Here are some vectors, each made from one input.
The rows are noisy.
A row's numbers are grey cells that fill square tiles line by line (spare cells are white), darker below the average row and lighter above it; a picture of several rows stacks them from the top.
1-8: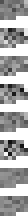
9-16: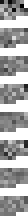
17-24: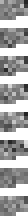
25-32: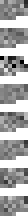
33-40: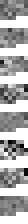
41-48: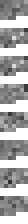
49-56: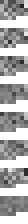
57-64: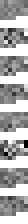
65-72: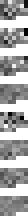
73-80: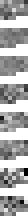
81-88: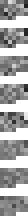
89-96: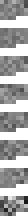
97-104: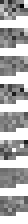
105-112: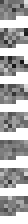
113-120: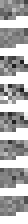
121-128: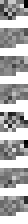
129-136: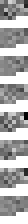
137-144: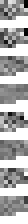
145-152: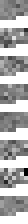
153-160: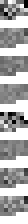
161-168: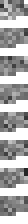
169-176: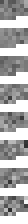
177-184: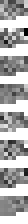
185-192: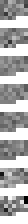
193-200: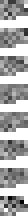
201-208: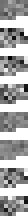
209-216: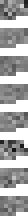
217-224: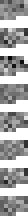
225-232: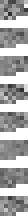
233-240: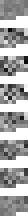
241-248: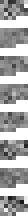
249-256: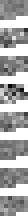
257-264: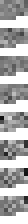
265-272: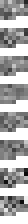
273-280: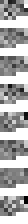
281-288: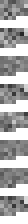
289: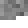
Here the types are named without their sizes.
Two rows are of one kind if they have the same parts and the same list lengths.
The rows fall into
4 kinds.
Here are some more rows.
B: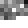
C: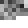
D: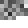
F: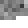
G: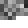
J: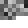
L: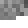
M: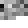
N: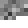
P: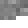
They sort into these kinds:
B, D, N
C, F, L, P
G, J
M

